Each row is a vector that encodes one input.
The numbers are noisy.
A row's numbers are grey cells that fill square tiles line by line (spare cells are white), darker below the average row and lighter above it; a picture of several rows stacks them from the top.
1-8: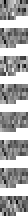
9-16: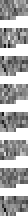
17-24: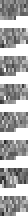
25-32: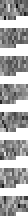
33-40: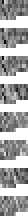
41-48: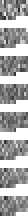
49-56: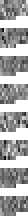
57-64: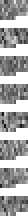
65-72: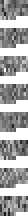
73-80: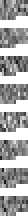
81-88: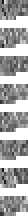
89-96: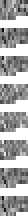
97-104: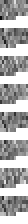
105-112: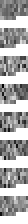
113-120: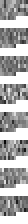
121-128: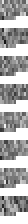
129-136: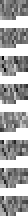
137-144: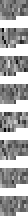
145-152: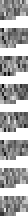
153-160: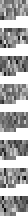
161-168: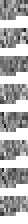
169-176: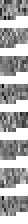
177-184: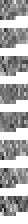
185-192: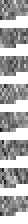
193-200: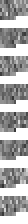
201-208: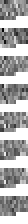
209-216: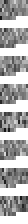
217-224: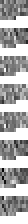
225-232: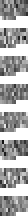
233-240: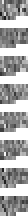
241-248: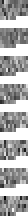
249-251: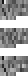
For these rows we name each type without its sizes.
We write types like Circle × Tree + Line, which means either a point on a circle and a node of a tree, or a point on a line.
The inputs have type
((Circle + Unit) × Label + Line) × Line.
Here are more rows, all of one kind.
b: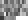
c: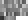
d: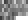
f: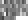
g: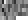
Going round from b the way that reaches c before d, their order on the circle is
b, c, g, f, d.
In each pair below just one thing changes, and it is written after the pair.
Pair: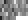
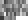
the place on the line
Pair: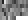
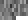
the place on the line
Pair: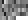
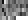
the place on the circle
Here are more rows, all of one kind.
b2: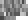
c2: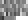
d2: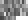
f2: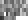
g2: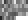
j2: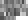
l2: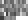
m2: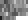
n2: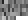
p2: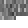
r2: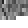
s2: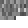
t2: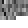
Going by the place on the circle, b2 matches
j2 and s2.
